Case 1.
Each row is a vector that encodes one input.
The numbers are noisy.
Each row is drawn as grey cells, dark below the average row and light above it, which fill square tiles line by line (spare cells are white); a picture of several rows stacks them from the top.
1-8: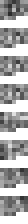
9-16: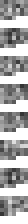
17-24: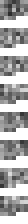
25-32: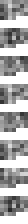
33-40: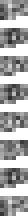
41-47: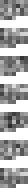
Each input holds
one of 5 labels.
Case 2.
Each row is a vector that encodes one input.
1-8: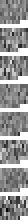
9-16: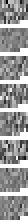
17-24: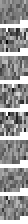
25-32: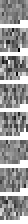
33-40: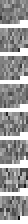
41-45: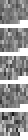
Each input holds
a point on a 6-point line.
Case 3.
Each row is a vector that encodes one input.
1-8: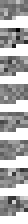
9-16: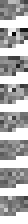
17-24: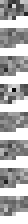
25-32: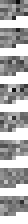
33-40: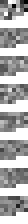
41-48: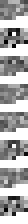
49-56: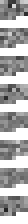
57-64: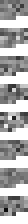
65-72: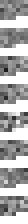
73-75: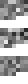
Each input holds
four true/false values.
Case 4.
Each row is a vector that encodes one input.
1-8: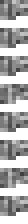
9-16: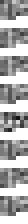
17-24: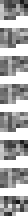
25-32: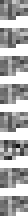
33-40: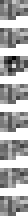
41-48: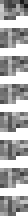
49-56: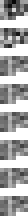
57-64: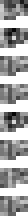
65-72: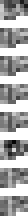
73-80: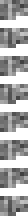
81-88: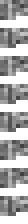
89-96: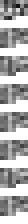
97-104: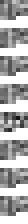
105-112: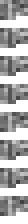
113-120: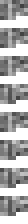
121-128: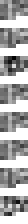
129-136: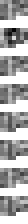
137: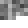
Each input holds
one of 5 labels.
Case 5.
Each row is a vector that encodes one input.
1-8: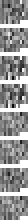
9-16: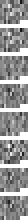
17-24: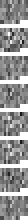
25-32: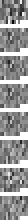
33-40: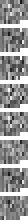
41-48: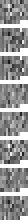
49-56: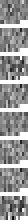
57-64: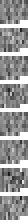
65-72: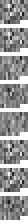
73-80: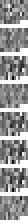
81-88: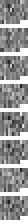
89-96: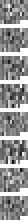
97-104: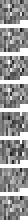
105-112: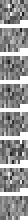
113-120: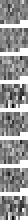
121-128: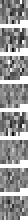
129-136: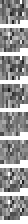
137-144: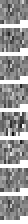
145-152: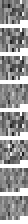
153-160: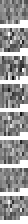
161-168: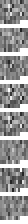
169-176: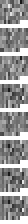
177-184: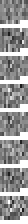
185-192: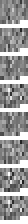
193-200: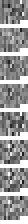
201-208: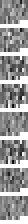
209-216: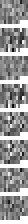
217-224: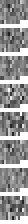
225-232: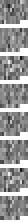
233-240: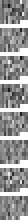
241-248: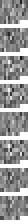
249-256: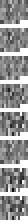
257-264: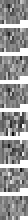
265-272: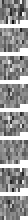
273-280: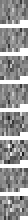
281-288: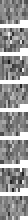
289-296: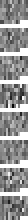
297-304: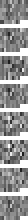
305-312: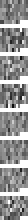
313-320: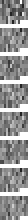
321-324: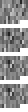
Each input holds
a point on a 14-point line.
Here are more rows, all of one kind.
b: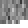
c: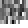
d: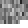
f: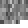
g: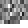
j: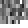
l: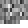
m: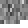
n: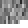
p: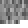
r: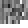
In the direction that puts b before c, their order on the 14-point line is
g, l, d, n, b, p, f, m, r, j, c.
